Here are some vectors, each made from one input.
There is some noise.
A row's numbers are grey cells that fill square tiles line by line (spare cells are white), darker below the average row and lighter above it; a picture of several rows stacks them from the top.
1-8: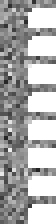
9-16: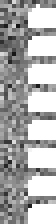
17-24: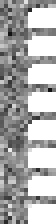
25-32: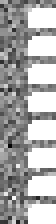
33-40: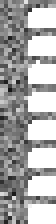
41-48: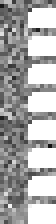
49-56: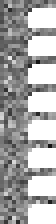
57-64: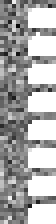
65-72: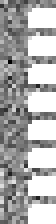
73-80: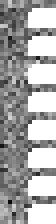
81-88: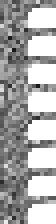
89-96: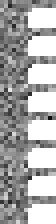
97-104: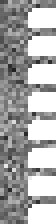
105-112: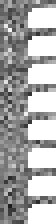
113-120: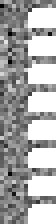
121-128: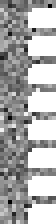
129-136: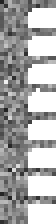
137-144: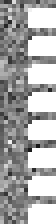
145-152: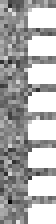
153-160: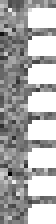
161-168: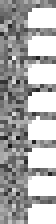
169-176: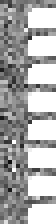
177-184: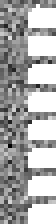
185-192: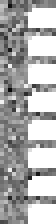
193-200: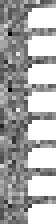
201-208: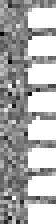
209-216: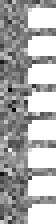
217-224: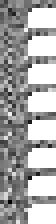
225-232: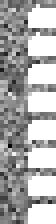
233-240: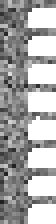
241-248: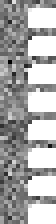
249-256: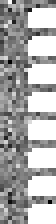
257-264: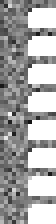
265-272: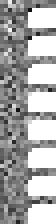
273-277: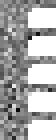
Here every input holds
one of 11 labels, together with either a point on a 9-point line, or a node of a 14-node tree and a true/false value.
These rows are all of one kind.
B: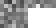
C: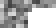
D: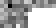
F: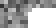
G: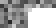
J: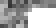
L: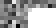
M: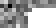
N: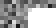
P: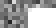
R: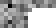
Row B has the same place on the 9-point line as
G, N and P.
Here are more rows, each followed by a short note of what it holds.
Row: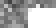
one of 11 labels and a point on a 9-point line
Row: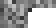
one of 11 labels, a node of a 14-node tree and a true/false value
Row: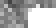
one of 11 labels and a point on a 9-point line
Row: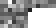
one of 11 labels, a node of a 14-node tree and a true/false value
